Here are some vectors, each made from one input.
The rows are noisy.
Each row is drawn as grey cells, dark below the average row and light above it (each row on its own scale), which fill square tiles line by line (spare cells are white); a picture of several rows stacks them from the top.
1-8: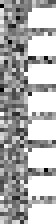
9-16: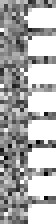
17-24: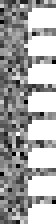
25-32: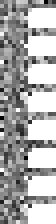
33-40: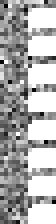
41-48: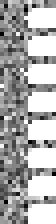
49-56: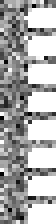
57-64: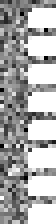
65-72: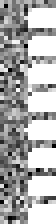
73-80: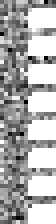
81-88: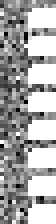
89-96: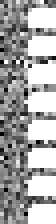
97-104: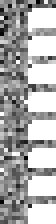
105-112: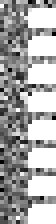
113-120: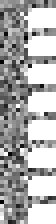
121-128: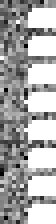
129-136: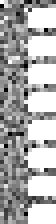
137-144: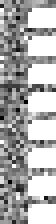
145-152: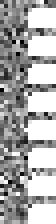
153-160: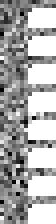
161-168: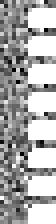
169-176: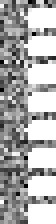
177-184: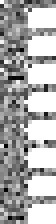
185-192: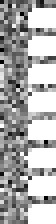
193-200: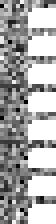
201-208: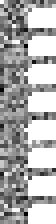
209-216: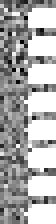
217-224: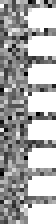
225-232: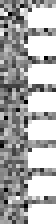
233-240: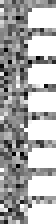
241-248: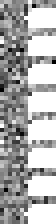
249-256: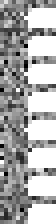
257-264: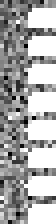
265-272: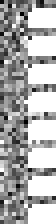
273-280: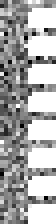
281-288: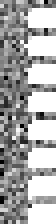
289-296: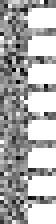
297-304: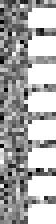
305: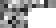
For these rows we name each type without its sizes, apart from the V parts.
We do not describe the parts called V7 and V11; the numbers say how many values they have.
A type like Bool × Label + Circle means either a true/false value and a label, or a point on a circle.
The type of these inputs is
Circle × (Line + V7) + V11.
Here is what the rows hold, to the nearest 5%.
About 70% of them hold a point on a circle, together with either a point on a line, or a value of V7. The rest hold a value of V11.
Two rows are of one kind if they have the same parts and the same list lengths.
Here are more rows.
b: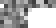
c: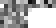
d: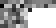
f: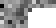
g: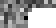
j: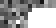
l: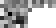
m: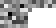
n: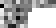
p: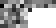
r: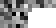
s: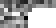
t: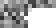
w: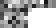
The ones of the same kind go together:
b, c, t, w
d, f, l, m, n, p
g, j, r, s

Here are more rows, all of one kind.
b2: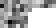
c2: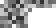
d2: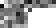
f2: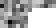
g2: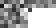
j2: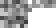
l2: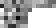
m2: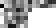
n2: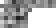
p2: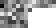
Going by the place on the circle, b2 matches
f2 and m2.
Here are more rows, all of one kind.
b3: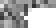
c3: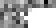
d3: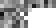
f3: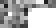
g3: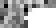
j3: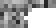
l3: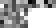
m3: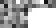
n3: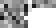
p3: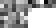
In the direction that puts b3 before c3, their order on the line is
d3, b3, n3, j3, c3, g3, f3, m3, p3, l3.
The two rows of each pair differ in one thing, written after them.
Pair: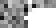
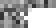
the place on the circle
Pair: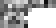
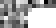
the place on the line
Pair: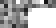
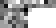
the place on the line
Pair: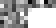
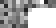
the place on the circle
